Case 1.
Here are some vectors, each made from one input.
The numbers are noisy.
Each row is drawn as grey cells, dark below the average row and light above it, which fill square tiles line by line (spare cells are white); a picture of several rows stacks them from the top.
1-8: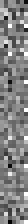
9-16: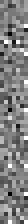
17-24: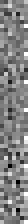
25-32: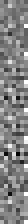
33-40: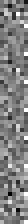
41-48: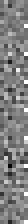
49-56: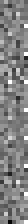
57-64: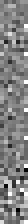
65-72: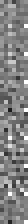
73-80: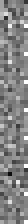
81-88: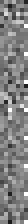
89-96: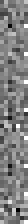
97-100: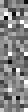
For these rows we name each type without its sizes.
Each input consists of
a point on a line and a true/false value.
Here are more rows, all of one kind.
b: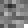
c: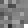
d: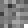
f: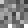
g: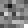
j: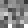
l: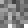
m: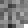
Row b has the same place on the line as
j and m.
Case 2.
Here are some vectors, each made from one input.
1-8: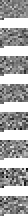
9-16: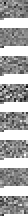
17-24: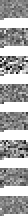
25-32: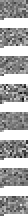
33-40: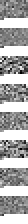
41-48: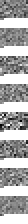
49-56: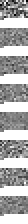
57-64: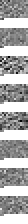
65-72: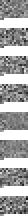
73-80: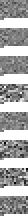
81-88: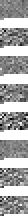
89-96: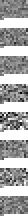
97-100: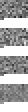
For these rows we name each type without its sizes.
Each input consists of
either a point on a circle, or a node of a tree.
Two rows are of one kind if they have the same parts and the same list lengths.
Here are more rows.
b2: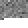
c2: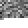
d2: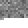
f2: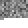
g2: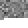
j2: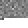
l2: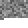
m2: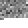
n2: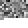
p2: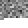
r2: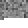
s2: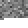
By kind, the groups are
b2, c2, d2, l2, m2, s2
f2, g2, j2, n2, p2, r2

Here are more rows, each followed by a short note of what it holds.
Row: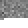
a point on a circle
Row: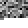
a point on a circle
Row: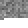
a node of a tree
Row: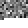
a point on a circle
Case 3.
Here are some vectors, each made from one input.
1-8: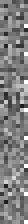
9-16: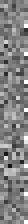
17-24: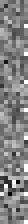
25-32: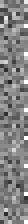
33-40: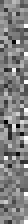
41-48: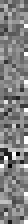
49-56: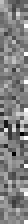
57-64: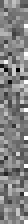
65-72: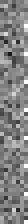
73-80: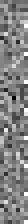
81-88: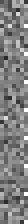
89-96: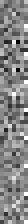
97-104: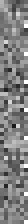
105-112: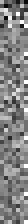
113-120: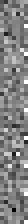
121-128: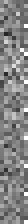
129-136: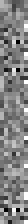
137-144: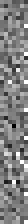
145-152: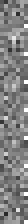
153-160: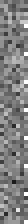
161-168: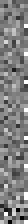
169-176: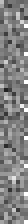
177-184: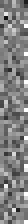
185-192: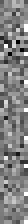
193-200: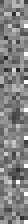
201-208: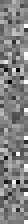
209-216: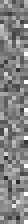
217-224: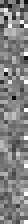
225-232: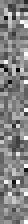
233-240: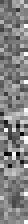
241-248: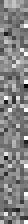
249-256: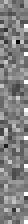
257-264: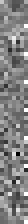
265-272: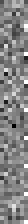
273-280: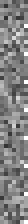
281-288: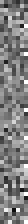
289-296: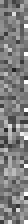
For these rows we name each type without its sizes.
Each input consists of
either a point on a circle, or a point on a line.
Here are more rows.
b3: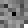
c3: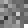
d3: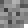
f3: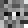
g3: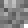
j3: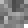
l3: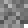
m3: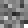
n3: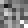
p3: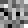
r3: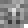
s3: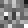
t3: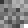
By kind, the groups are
b3, c3, f3, j3, l3, m3, n3, p3
d3, g3, r3, s3, t3

